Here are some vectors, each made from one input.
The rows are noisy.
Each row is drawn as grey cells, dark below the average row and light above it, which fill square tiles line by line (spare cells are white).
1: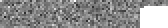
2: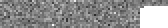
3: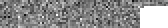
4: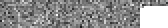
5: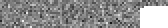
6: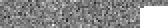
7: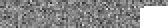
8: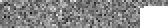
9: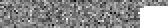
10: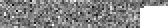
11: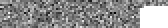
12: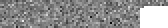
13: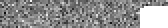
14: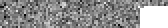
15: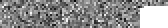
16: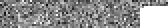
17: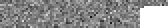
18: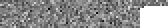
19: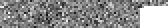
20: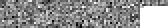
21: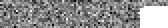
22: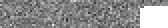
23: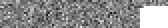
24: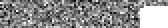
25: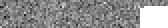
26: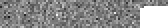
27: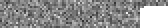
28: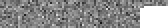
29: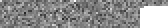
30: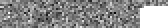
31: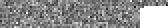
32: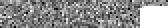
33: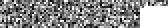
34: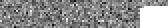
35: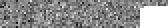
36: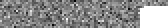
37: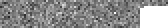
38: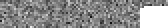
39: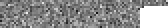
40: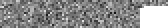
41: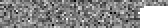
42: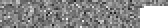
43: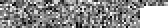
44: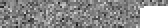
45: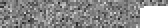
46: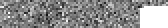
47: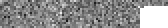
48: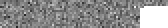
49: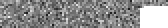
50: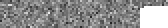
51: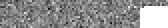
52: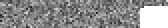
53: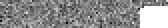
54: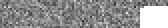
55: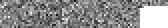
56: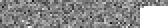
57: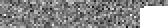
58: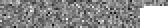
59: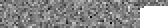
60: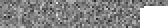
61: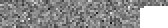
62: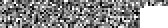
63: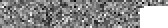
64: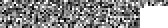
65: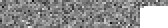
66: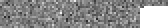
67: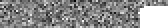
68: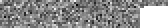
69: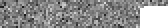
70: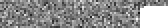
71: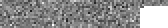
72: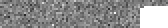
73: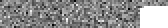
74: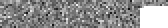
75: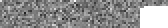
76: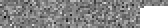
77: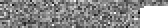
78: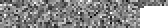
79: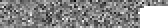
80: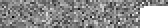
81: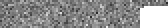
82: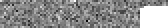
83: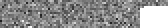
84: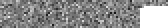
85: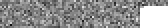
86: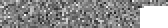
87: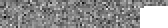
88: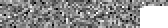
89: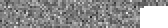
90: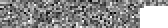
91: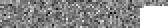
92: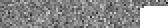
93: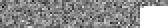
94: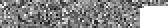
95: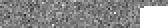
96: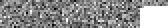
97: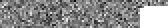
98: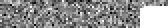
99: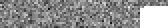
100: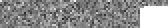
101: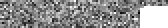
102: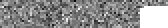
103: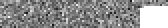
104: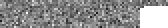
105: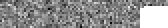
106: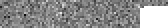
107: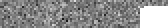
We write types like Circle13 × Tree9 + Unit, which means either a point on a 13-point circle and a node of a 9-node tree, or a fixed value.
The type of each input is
List3(Line6).
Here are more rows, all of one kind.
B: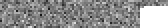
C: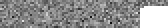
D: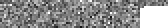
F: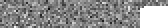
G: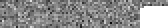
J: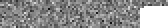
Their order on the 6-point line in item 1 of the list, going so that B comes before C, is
B, F, C, D, J, G.
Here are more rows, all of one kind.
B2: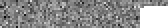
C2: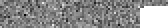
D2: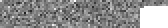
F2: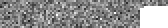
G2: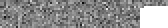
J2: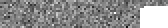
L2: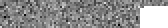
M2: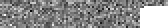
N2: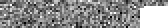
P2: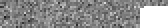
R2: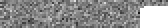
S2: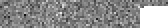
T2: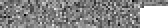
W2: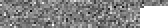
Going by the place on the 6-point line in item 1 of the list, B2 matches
F2, J2, N2 and T2.
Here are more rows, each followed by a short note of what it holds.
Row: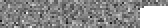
a list of three items
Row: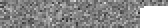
a list of two items
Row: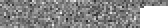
a list of two items
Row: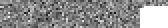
a list of one item
